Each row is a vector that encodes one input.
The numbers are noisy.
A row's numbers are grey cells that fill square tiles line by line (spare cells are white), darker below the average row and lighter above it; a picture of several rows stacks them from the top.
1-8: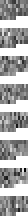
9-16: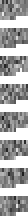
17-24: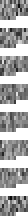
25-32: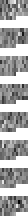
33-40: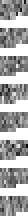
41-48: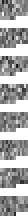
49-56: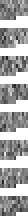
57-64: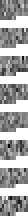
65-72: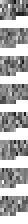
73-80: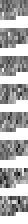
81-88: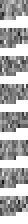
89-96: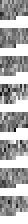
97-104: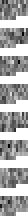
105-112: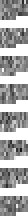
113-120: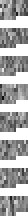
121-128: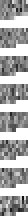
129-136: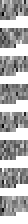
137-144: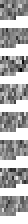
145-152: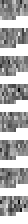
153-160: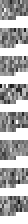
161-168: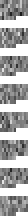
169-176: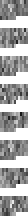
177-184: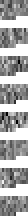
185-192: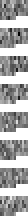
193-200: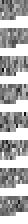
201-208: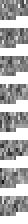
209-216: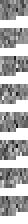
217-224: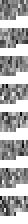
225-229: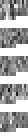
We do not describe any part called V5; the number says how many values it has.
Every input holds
a point on an 11-point circle, together with either a node of a 13-node tree, or a value of V5.
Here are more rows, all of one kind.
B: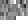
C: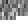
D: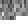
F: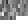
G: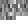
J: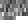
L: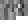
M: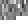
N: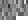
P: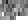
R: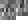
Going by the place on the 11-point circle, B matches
G and M.
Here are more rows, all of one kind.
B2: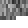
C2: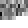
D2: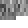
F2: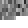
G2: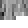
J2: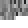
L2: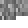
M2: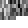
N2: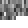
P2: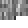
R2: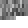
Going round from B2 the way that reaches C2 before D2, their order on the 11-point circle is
B2, L2, F2, J2, M2, C2, N2, G2, P2, D2, R2.
